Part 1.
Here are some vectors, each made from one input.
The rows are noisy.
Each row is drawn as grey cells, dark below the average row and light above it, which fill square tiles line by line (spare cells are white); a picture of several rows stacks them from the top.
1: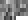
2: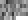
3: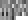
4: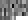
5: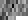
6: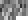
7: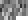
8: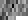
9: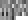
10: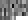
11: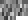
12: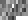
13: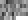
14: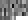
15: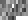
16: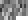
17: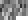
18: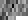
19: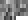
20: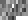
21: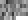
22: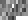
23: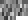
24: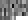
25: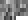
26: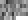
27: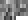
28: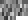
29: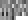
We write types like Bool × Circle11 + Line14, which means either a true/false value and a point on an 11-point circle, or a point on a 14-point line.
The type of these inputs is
Bool × Bool × Bool.
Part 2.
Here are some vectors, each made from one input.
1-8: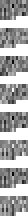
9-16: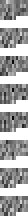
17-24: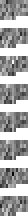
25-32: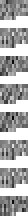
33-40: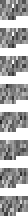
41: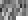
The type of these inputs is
Bool × Bool × Bool.
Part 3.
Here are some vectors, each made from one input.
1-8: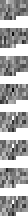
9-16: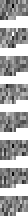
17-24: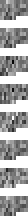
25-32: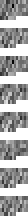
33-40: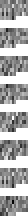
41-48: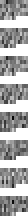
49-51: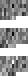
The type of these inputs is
Bool × Bool × Bool.
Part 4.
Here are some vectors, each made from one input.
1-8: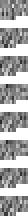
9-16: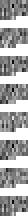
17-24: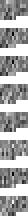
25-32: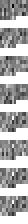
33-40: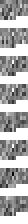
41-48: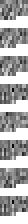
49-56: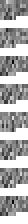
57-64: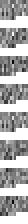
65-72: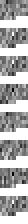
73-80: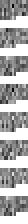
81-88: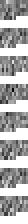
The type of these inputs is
Bool × Bool × Bool.
